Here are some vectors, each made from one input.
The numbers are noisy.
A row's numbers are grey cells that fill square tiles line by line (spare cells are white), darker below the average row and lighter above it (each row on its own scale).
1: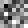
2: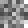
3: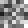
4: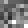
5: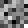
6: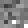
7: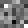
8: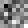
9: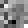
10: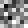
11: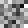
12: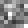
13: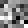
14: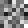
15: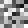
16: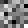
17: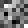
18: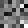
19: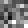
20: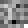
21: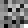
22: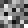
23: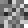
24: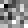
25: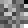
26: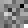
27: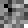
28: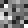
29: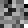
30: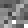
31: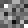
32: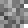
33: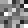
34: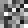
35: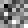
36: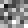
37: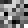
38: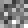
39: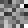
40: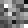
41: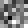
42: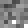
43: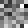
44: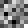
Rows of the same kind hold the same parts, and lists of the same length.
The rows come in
2 kinds.
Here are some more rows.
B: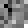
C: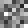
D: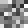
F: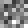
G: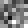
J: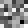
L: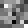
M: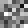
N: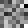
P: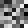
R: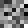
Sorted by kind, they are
B, F, G, N, P, R
C, D, J, L, M

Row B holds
one of 5 labels.
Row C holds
a point on a 6-point circle and one of 5 labels.
